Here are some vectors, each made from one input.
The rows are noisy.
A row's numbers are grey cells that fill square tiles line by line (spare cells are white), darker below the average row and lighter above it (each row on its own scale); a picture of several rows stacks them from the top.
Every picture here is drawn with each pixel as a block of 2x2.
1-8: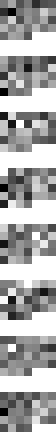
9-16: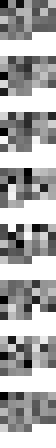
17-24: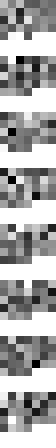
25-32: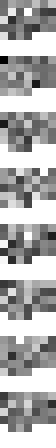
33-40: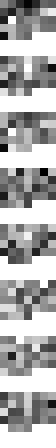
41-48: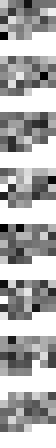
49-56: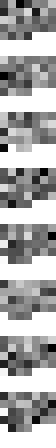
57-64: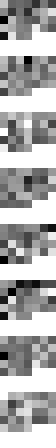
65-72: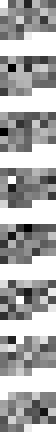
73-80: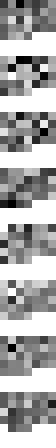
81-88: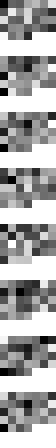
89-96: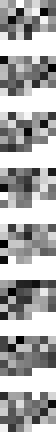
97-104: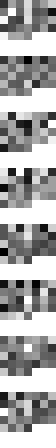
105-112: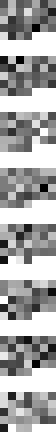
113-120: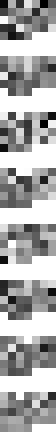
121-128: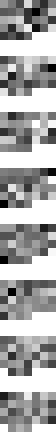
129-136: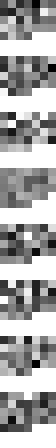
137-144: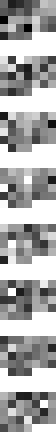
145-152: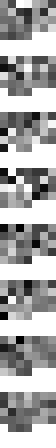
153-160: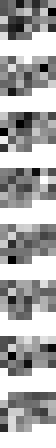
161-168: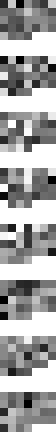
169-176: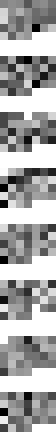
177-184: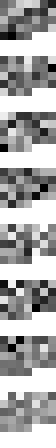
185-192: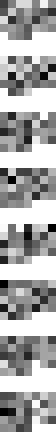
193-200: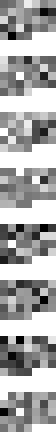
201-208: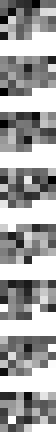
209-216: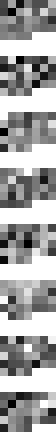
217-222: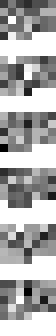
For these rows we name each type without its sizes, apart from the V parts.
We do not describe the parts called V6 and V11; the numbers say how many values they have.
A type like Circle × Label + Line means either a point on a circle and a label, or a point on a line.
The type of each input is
(Bool × Bool × Bool × Bool + V6) × V11 + Label.
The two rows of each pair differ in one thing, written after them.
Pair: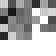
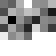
the value of V11
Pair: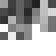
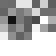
the value of V11
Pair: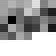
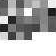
the value of V11
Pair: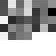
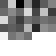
the value of V11
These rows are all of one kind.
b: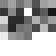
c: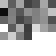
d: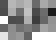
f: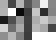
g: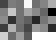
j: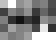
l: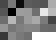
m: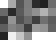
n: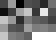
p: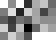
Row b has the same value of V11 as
c, f, l and p.
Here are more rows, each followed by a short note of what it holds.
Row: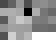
a value of V6 and a value of V11
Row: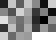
a value of V6 and a value of V11
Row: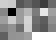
a value of V6 and a value of V11
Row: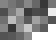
a label
